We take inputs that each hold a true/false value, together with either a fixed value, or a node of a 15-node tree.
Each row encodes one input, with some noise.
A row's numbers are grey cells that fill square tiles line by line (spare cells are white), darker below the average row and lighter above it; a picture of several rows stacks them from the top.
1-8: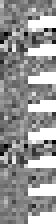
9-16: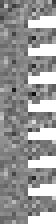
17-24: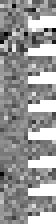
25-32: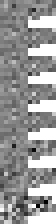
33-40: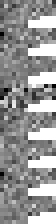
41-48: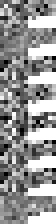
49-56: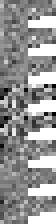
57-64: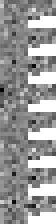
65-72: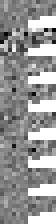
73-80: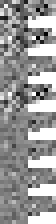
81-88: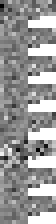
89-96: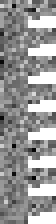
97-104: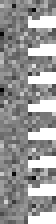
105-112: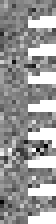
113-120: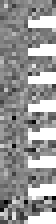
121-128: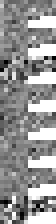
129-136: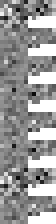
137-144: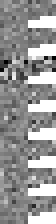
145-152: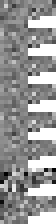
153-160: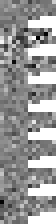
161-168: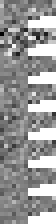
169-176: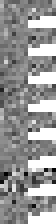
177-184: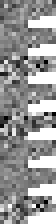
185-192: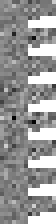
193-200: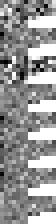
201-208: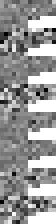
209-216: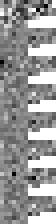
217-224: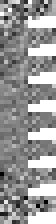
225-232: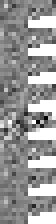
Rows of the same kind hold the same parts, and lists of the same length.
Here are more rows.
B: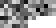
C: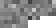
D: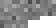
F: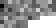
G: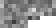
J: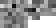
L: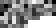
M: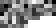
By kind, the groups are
B, C, D, F, G, J
L, M

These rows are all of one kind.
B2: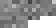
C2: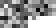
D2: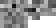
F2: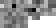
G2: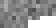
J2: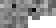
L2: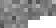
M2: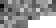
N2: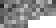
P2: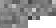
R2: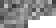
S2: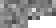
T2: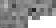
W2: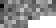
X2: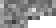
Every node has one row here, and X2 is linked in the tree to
S2.
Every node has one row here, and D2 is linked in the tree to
F2.
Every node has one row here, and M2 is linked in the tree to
W2.
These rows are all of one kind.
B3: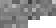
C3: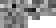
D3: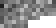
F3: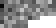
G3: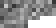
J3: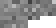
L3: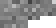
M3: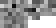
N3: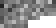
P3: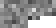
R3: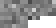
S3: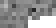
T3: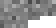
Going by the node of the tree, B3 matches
J3 and L3.
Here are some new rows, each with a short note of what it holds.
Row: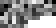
a true/false value
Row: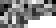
a true/false value
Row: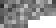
a node of a 15-node tree and a true/false value
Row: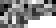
a true/false value
